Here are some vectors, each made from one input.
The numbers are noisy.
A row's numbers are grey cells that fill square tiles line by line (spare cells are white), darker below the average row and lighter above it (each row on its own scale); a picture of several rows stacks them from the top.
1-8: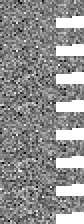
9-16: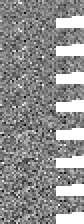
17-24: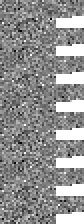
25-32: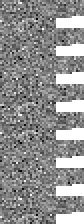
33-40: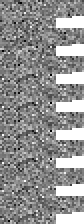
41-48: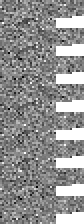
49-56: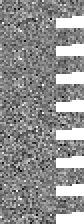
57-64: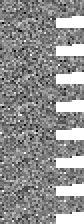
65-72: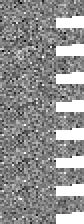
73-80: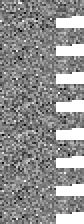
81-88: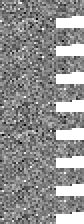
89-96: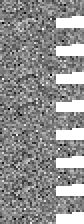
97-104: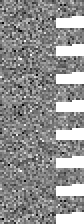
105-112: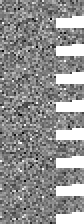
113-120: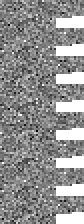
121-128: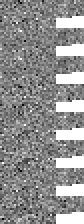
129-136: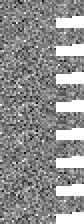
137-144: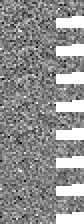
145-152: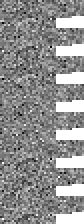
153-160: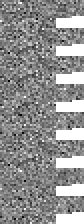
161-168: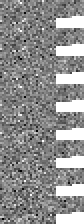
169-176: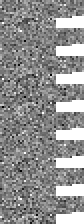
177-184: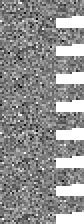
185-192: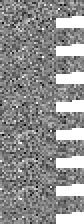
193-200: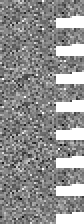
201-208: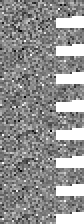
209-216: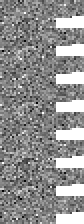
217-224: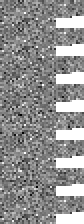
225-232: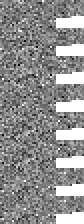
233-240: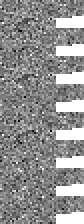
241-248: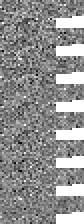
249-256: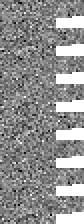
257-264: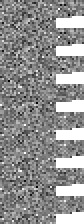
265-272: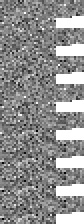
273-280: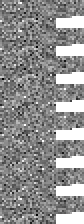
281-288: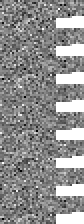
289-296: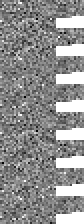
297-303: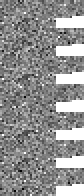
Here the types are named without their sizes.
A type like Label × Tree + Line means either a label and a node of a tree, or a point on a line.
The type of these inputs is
Bool × Line.
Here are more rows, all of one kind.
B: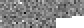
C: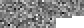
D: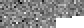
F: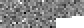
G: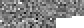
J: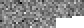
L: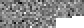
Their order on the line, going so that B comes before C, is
L, J, D, G, B, F, C.
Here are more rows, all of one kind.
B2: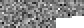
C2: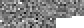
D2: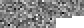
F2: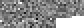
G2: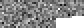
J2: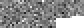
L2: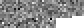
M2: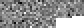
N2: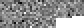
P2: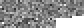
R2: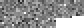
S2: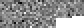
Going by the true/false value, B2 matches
C2, F2, G2 and J2.
